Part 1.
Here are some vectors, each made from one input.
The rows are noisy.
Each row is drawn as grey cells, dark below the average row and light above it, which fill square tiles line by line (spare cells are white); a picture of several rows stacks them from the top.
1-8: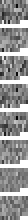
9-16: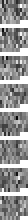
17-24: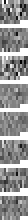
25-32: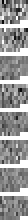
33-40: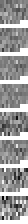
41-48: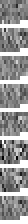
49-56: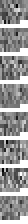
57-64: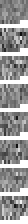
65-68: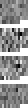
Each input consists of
a list of up to two points on a 5-point line.
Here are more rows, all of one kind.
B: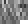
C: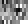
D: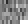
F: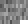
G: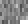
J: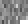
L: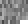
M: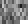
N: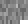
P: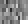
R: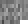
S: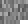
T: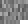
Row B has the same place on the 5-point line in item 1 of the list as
J and M.
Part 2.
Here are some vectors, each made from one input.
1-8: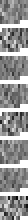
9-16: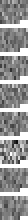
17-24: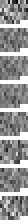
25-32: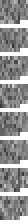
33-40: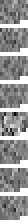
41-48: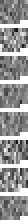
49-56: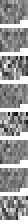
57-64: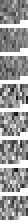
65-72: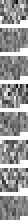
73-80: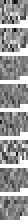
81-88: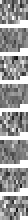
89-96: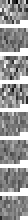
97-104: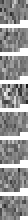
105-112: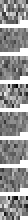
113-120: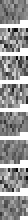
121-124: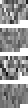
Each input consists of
either a point on an 8-point line, or a point on a 10-point line.
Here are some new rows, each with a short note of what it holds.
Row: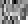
a point on an 8-point line
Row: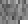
a point on a 10-point line
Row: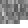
a point on a 10-point line
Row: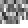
a point on an 8-point line
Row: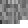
a point on a 10-point line
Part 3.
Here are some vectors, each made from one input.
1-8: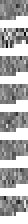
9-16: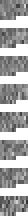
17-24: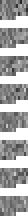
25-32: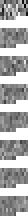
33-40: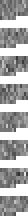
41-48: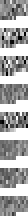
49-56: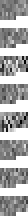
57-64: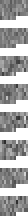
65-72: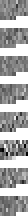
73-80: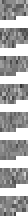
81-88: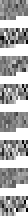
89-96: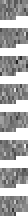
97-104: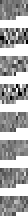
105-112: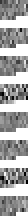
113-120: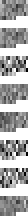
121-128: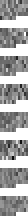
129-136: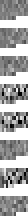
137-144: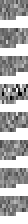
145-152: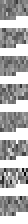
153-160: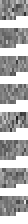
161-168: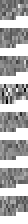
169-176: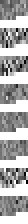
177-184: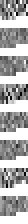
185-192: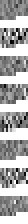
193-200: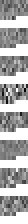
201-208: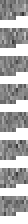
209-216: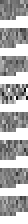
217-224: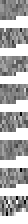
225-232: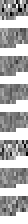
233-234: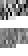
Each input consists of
either one of 6 labels, or a node of a 17-node tree.
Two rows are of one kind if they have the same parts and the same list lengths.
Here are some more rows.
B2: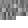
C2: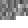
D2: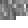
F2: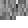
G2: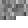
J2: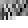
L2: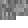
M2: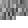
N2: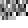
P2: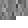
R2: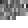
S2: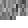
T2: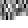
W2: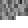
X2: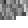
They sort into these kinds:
B2, C2, D2, F2, G2, L2, M2, P2, R2, S2, W2, X2
J2, N2, T2

